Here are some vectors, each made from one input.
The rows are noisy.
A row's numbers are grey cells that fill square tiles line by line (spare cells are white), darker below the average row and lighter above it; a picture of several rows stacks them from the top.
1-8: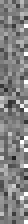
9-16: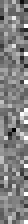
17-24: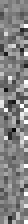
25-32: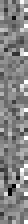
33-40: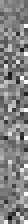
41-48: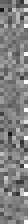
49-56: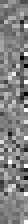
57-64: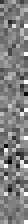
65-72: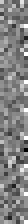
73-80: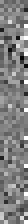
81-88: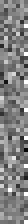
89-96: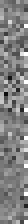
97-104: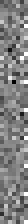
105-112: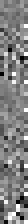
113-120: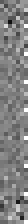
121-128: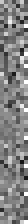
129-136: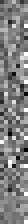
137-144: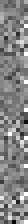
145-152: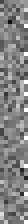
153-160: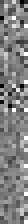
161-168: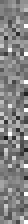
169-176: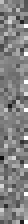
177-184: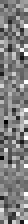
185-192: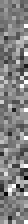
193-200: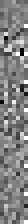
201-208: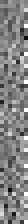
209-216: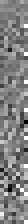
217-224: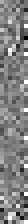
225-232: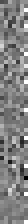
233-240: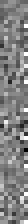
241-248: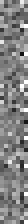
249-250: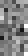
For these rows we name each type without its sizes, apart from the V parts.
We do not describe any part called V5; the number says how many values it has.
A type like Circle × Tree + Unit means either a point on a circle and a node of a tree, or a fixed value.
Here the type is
List(Bool × (Line + V5)).
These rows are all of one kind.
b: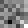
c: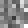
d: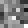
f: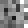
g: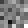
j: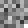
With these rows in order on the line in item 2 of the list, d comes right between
c and f.
